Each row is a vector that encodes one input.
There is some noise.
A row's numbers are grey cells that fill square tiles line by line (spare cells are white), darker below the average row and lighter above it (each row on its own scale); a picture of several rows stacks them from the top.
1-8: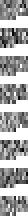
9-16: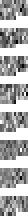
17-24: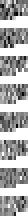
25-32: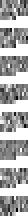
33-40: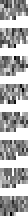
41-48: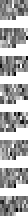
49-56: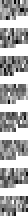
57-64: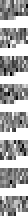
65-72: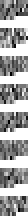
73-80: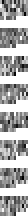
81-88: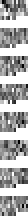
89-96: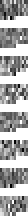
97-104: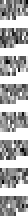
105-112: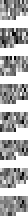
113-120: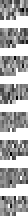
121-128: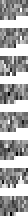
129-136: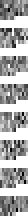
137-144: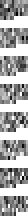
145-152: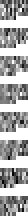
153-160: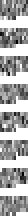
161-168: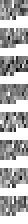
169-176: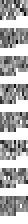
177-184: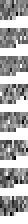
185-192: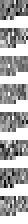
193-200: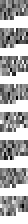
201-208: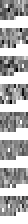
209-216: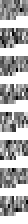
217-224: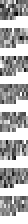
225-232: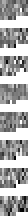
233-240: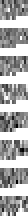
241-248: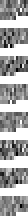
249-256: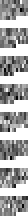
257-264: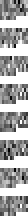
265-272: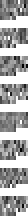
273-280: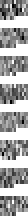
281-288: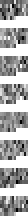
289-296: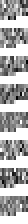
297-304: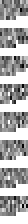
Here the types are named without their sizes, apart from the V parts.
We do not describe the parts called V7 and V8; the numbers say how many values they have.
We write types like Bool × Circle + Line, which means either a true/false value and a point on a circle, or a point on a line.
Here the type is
Bool × Label × V7 + V8.
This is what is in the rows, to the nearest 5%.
About 75% of them hold a label, a true/false value and a value of V7. The rest hold a value of V8.
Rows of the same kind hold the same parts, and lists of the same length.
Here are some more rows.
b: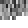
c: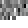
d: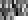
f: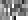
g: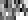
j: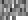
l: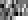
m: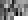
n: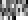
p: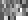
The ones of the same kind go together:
b, c, f, g, j, n, p
d, l, m

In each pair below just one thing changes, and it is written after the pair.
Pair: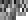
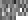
the true/false value
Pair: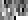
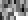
the value of V7
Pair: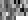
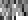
the true/false value
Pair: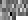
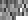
the label
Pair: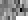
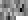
the true/false value
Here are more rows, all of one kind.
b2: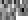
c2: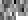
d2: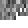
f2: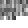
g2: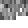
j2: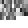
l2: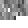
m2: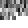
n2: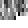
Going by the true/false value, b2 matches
f2 and j2.
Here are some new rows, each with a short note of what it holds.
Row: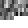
a value of V8
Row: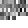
a label, a true/false value and a value of V7
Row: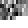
a value of V8
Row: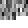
a label, a true/false value and a value of V7
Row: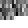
a value of V8
